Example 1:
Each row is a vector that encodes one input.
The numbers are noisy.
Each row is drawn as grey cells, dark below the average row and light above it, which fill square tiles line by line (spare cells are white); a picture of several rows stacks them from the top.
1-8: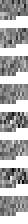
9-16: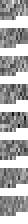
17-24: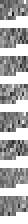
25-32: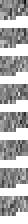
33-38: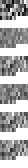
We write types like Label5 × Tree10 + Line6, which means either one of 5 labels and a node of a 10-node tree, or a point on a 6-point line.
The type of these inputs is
Label4 + Line3 × Line3.
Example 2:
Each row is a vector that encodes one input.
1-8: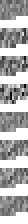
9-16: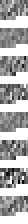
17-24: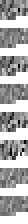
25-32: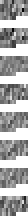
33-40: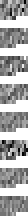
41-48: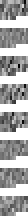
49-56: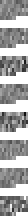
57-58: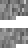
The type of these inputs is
Label7 + Line5.
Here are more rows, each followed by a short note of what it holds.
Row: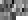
a point on a 5-point line
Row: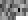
a point on a 5-point line
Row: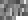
one of 7 labels
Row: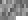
one of 7 labels
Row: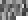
a point on a 5-point line
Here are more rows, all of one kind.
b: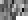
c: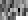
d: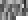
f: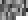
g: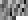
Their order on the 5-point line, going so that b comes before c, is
b, g, d, f, c.
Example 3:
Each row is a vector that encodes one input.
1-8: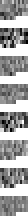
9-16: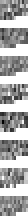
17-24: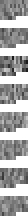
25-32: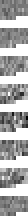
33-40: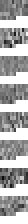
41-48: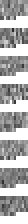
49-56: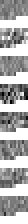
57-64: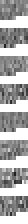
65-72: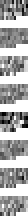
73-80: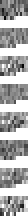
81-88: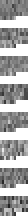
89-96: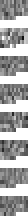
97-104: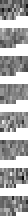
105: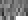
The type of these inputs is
List2(Line3 × Line6).
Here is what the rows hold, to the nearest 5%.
All of them are lists of up to two items, each a point on a 3-point line and a point on a 6-point line: about 5% are empty, 45% hold one and 50% two.
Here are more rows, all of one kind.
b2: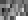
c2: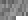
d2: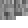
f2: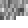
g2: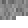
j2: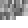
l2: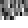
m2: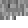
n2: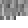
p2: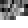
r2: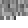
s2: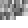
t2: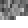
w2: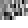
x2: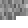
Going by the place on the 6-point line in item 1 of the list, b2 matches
c2, f2, w2 and x2.
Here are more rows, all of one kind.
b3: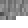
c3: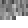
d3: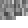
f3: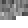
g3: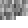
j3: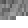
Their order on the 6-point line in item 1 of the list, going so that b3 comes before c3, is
d3, g3, b3, j3, f3, c3.
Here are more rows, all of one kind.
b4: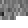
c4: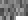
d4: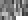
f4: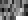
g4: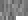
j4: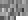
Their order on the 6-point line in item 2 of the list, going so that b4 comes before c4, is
b4, d4, c4, j4, g4, f4.
